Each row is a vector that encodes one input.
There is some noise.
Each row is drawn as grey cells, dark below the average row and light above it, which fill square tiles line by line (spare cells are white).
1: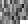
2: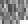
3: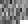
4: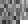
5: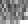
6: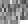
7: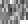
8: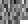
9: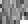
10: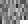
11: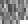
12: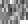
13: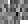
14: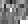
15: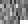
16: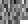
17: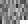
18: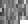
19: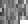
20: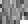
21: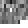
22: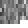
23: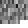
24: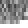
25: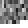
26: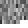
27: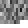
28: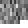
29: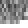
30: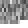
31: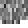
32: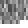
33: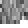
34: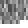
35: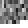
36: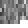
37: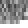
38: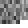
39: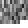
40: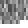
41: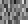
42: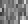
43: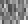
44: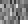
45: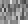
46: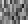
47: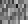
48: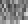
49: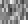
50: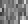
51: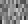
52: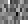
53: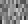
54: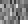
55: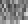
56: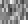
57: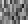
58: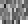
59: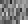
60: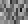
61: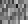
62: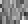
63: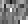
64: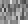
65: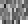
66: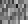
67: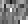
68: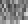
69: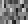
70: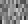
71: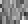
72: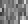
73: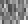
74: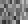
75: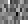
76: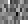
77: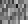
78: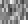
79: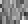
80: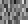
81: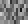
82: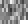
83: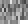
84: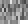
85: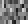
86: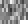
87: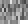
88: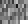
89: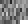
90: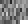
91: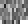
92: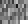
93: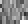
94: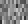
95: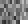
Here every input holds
either a point on a 10-point circle, or three true/false values.
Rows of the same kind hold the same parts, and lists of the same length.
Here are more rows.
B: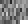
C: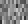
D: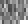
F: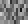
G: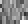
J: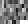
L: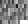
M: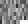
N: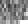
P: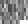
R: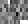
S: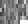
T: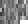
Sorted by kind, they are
B, F, J, R
C, D, G, L, M, N, P, S, T

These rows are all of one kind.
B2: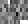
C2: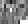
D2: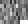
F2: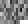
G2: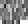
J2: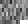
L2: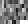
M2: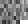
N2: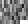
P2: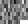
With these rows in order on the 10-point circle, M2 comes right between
J2 and P2.
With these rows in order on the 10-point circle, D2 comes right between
G2 and J2.
